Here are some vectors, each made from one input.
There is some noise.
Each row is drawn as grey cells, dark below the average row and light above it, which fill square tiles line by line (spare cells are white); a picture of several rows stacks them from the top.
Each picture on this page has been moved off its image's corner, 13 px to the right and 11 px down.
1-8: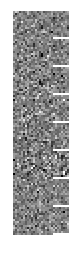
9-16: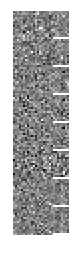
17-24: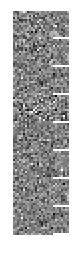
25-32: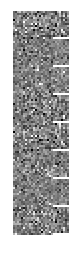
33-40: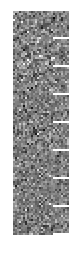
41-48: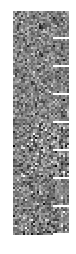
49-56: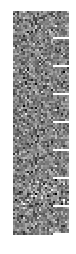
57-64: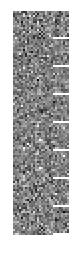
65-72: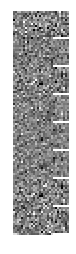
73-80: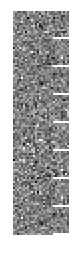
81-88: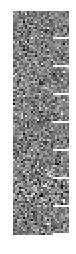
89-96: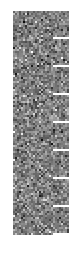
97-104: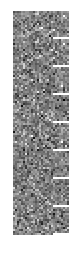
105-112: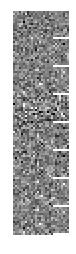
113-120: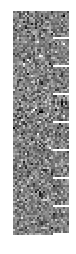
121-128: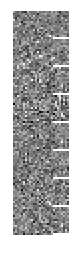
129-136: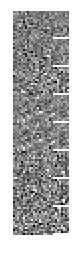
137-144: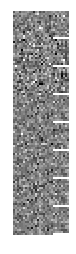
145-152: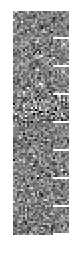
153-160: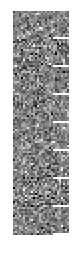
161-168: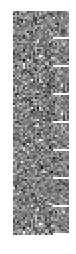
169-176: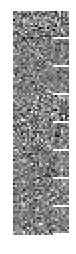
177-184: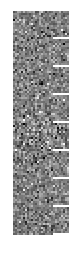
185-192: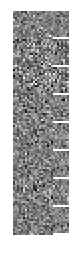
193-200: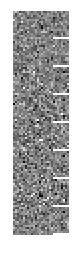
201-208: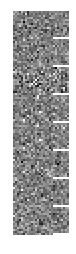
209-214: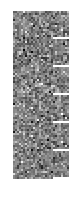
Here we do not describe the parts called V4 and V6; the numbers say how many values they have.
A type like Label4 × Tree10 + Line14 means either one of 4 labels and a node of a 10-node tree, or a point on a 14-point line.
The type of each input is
(Bool × Bool × Bool × Bool × Line7 × V4 + Line9) × V6.
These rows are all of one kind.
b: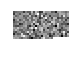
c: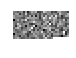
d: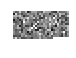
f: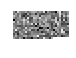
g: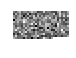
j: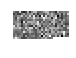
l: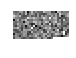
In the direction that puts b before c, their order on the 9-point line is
f, d, l, g, b, c, j.
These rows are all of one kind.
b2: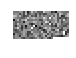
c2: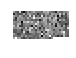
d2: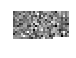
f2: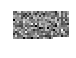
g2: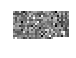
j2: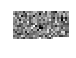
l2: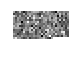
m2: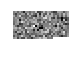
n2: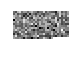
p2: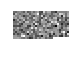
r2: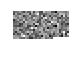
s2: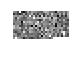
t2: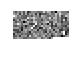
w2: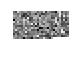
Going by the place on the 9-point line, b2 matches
f2, n2, r2 and s2.
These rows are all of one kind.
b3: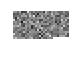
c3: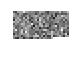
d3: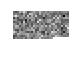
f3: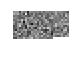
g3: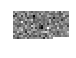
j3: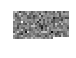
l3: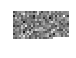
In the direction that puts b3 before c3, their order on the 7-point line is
g3, j3, d3, f3, b3, l3, c3.
